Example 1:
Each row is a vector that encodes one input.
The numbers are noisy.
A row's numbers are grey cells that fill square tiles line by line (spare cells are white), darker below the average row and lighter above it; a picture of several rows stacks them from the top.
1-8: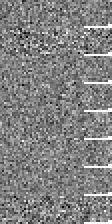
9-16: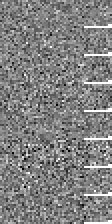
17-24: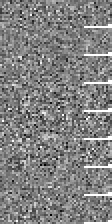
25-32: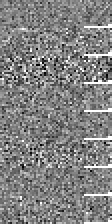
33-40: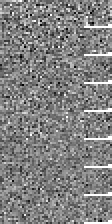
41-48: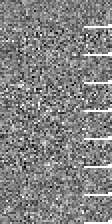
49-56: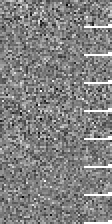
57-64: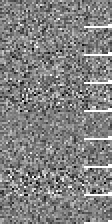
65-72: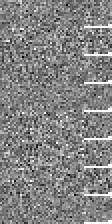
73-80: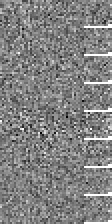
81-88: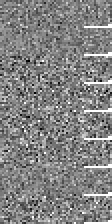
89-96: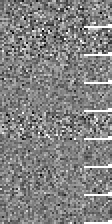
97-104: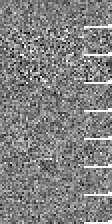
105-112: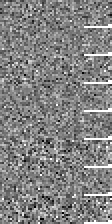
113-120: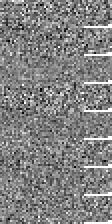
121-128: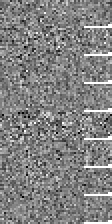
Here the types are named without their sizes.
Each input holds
a true/false value, together with either a label, or a node of a tree.
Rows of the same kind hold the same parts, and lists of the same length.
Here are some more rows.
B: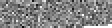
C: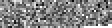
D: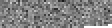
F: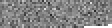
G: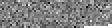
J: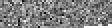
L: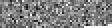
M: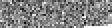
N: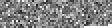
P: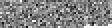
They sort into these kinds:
B, C, L, N
D, F, G, J, M, P

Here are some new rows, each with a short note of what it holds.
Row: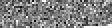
a label and a true/false value
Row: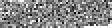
a label and a true/false value
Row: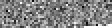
a label and a true/false value
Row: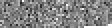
a label and a true/false value
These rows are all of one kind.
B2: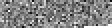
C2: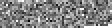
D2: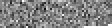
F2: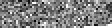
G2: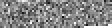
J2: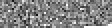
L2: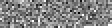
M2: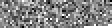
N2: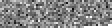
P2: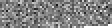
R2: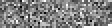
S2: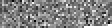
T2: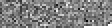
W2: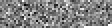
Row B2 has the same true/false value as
F2, L2, N2 and P2.
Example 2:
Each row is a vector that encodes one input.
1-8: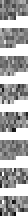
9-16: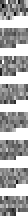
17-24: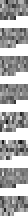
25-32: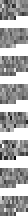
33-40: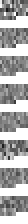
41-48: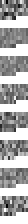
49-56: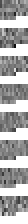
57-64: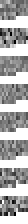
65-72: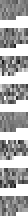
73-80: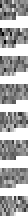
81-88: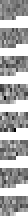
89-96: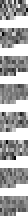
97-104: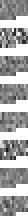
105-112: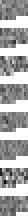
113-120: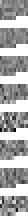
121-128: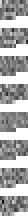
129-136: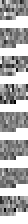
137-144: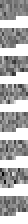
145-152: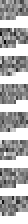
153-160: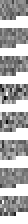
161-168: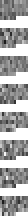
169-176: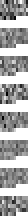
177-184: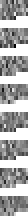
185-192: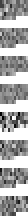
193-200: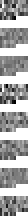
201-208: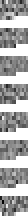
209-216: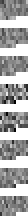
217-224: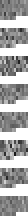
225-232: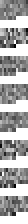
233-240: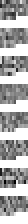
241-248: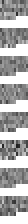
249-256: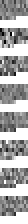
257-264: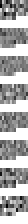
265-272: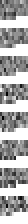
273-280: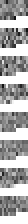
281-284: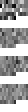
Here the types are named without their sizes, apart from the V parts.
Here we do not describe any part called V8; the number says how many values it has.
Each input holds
a point on a line and a value of V8, together with either a fixed value, or four true/false values.
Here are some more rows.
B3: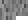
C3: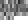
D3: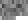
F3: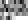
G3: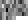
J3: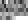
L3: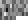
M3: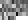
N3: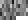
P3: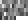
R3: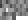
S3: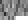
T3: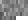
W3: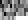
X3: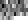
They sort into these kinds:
B3, C3, F3, G3, J3, M3, P3, R3, S3, T3, W3
D3, L3, N3, X3

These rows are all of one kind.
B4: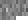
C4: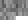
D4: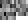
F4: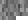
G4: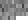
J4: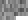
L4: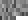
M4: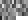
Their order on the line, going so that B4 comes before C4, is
L4, M4, D4, F4, B4, J4, C4, G4.
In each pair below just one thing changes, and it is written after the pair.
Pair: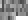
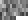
one of the four true/false values
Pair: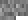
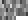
one of the four true/false values
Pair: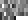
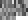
the value of V8
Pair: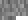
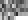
the place on the line
